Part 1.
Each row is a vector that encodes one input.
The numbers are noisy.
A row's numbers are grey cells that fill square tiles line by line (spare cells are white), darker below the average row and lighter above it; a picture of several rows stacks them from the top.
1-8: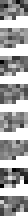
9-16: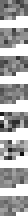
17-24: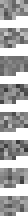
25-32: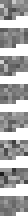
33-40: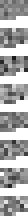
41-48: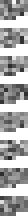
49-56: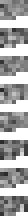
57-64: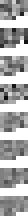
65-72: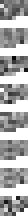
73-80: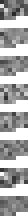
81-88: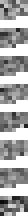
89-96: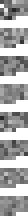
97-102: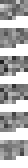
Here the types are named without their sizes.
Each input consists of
four true/false values.
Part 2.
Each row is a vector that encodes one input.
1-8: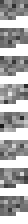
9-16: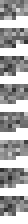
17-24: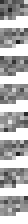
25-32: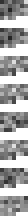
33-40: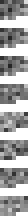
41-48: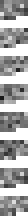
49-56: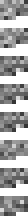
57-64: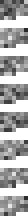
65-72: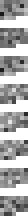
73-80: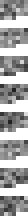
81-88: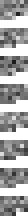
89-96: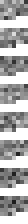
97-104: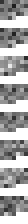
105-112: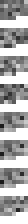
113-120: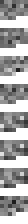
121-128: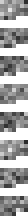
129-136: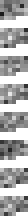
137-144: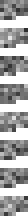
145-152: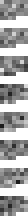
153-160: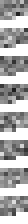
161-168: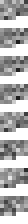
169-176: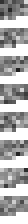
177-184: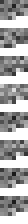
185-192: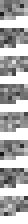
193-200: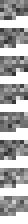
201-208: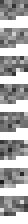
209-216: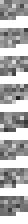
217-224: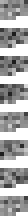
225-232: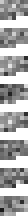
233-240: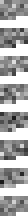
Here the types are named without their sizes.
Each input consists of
four true/false values.
